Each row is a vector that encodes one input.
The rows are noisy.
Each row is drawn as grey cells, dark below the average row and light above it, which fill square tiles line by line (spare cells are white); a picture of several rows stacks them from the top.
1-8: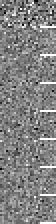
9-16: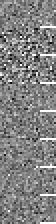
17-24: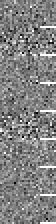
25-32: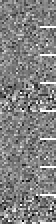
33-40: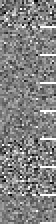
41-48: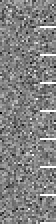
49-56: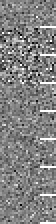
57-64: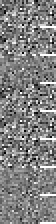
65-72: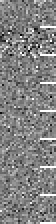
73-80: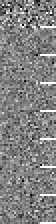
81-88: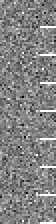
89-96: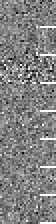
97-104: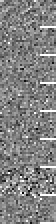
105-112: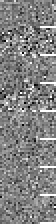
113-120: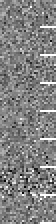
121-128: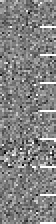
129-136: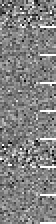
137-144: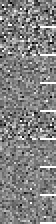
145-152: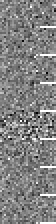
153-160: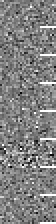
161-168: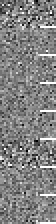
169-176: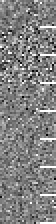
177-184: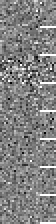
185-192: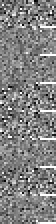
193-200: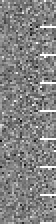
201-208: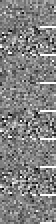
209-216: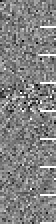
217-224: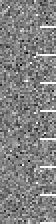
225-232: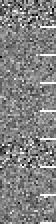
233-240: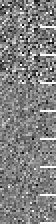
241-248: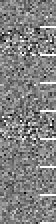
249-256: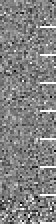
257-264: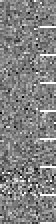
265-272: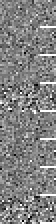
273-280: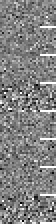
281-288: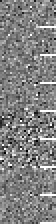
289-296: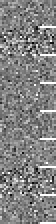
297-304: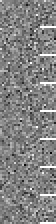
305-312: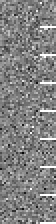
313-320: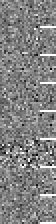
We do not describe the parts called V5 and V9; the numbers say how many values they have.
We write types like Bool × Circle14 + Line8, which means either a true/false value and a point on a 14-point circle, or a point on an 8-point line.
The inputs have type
(Circle6 + V9) × (Tree11 + V5) + Line8.
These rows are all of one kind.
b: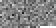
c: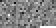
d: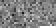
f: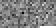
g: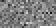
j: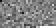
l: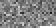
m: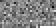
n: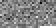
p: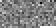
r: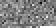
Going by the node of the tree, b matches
f, n, p and r.
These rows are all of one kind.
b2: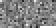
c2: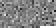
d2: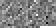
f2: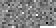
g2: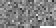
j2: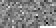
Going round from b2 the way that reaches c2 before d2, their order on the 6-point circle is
b2, j2, f2, c2, d2, g2.
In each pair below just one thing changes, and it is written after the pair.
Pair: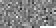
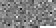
the place on the 6-point circle
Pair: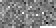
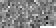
the place on the 6-point circle
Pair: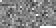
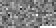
the place on the 6-point circle
